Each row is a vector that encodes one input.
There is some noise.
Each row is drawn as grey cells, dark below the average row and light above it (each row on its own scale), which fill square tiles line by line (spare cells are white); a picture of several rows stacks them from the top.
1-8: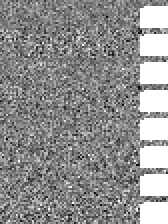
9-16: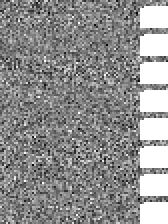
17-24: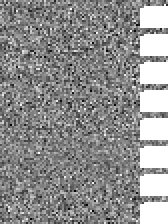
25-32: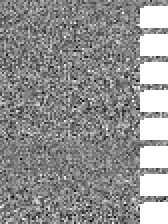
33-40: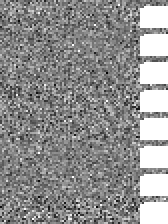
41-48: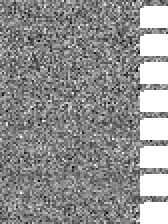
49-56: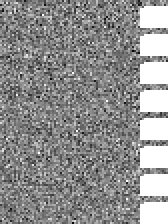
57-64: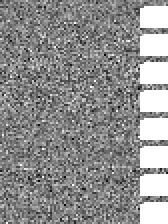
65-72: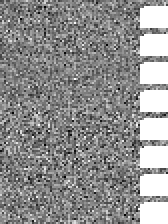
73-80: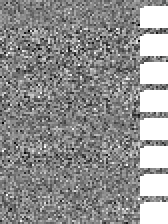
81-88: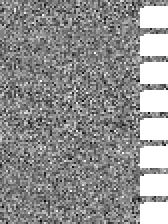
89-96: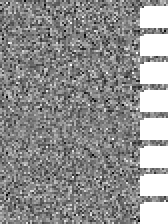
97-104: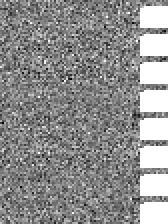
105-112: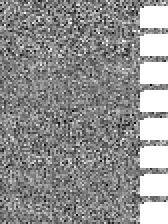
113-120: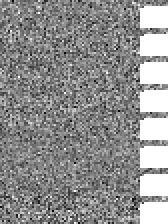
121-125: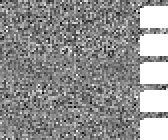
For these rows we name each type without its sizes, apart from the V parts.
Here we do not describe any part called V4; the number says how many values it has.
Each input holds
a point on a line and a true/false value, together with either a point on a line, or a value of V4.
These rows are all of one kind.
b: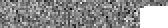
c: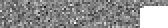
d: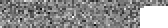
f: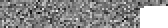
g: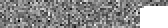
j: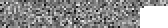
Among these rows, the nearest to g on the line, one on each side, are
d and f.
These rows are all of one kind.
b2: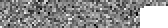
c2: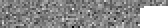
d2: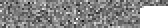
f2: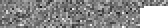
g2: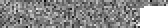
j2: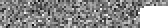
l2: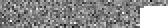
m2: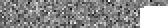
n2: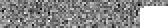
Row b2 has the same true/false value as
j2 and n2.
